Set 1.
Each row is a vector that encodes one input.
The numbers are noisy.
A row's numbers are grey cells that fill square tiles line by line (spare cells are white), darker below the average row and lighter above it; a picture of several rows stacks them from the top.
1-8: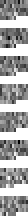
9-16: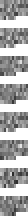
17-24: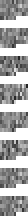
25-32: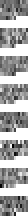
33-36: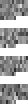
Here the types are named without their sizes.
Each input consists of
a point on a line.
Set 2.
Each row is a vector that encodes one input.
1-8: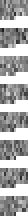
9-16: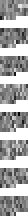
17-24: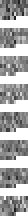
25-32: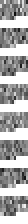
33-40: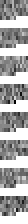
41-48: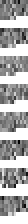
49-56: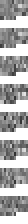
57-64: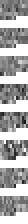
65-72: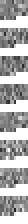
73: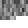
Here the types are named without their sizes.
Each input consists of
a point on a line.
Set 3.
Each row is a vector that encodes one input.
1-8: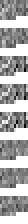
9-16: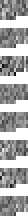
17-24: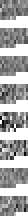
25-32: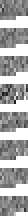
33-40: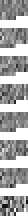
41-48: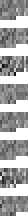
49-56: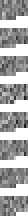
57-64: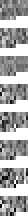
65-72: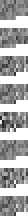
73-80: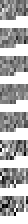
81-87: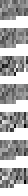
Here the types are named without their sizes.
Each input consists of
three true/false values.
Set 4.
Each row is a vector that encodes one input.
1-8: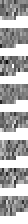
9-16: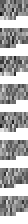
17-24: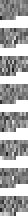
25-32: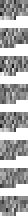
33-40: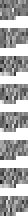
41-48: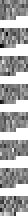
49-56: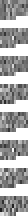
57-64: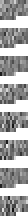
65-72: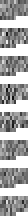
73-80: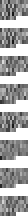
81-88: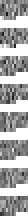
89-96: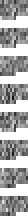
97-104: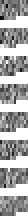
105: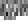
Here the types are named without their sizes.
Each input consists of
a point on a line.
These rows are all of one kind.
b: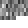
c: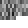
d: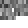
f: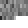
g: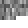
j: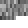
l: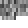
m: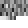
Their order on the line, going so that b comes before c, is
m, l, g, d, f, j, b, c.
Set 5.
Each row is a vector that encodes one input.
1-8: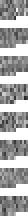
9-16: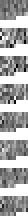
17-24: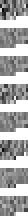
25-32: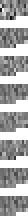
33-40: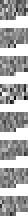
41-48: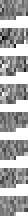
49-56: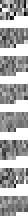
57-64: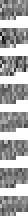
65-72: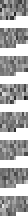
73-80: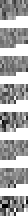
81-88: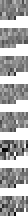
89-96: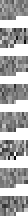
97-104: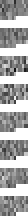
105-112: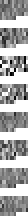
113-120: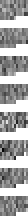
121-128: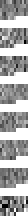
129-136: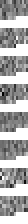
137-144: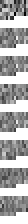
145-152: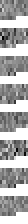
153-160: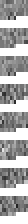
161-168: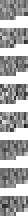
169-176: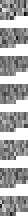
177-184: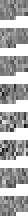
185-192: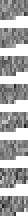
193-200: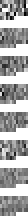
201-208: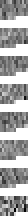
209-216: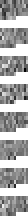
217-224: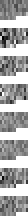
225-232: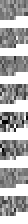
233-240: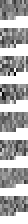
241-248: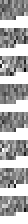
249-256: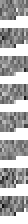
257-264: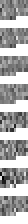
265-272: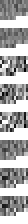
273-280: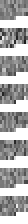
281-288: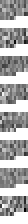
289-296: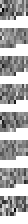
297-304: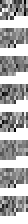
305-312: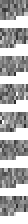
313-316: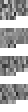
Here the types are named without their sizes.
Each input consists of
four true/false values.
